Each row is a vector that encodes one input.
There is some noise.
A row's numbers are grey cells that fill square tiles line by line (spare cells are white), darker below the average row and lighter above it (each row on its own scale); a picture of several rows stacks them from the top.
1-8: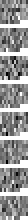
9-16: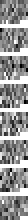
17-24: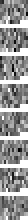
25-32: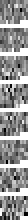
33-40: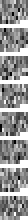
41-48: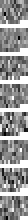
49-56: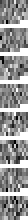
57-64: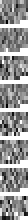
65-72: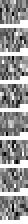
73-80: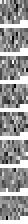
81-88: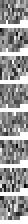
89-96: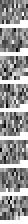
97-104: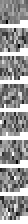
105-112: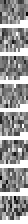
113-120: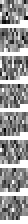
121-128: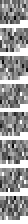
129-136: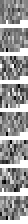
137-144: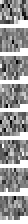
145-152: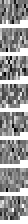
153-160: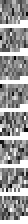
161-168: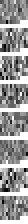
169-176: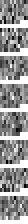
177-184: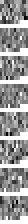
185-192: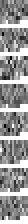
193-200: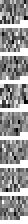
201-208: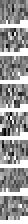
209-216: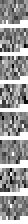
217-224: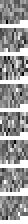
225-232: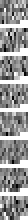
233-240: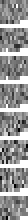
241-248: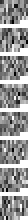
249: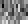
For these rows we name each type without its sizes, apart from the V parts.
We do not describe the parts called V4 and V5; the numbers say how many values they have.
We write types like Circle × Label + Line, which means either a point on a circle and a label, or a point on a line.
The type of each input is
Bool × Tree × (Tree + V5) + V4.
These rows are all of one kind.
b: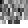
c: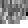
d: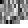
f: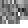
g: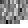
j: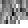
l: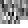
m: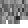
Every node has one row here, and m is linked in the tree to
b, d and l.
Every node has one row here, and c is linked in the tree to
b.
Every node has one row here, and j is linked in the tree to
l.
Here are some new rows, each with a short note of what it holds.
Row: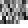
a value of V4
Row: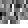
a node of each of two trees and a true/false value
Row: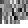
a node of a tree, a true/false value and a value of V5
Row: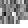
a node of each of two trees and a true/false value
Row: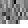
a node of each of two trees and a true/false value
